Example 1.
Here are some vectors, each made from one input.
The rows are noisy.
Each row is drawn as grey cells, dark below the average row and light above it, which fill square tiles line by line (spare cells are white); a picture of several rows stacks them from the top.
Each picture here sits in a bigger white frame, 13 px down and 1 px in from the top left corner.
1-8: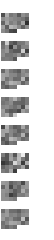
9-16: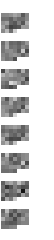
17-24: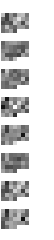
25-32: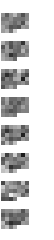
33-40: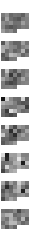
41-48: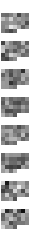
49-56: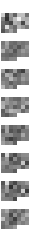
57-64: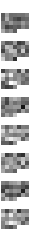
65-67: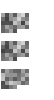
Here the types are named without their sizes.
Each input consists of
a point on a line.
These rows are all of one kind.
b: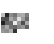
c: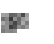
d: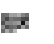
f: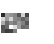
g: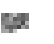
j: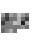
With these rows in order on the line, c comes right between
f and g.
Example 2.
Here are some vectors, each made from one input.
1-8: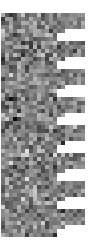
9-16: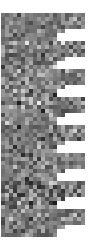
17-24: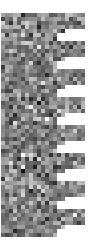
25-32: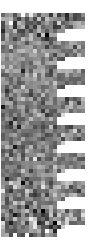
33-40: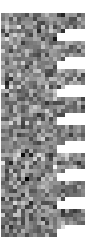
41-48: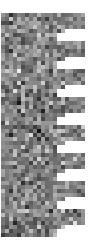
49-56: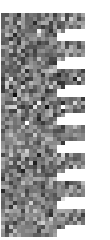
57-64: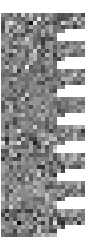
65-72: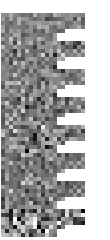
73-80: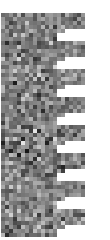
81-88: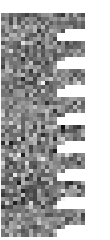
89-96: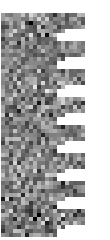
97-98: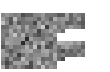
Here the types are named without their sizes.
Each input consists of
a point on a line.
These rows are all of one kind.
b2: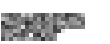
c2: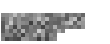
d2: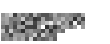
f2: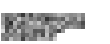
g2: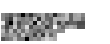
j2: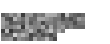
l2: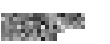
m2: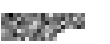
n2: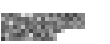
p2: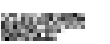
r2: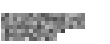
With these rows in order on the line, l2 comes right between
g2 and j2.
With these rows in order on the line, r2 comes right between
f2 and m2.
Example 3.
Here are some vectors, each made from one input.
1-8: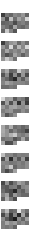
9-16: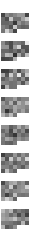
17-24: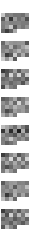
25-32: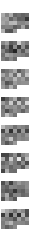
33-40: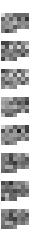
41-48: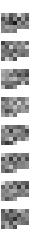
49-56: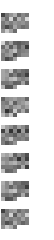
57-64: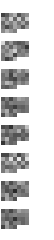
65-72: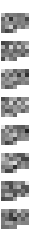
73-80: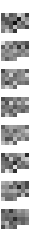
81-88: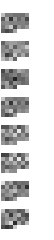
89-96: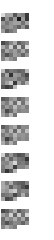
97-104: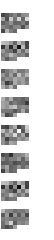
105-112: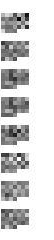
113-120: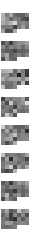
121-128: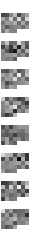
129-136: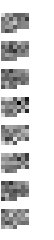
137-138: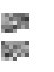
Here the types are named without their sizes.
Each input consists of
a point on a line.
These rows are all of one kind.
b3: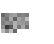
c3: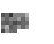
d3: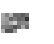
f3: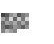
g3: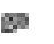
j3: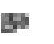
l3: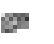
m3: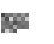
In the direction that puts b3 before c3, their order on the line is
b3, f3, m3, c3, j3, g3, l3, d3.
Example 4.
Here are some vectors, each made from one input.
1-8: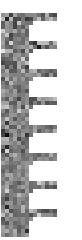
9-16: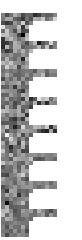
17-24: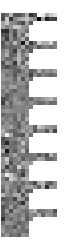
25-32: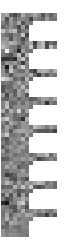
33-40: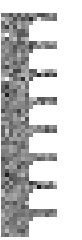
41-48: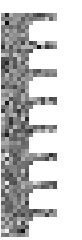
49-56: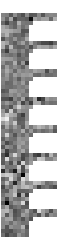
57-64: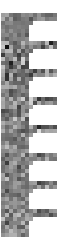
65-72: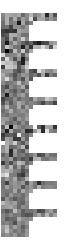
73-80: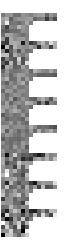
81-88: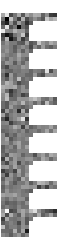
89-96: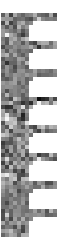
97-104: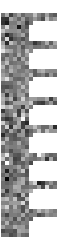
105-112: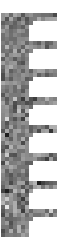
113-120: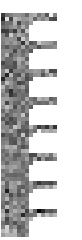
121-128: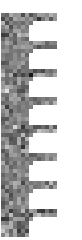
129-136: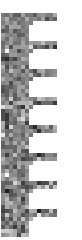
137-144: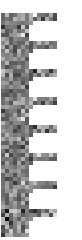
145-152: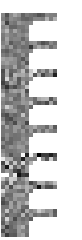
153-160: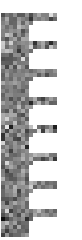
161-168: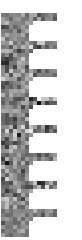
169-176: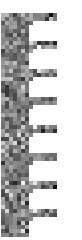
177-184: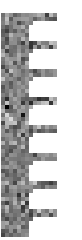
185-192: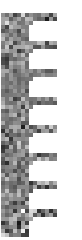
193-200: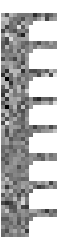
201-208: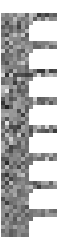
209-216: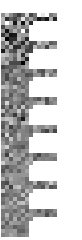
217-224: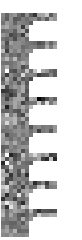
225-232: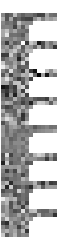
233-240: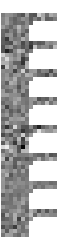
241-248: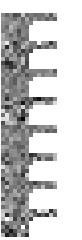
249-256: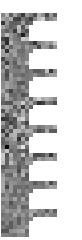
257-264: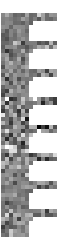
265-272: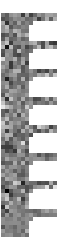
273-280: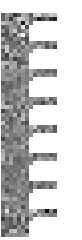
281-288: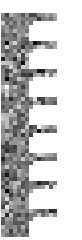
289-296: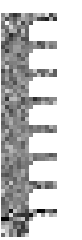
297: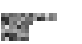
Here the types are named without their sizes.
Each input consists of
three true/false values.
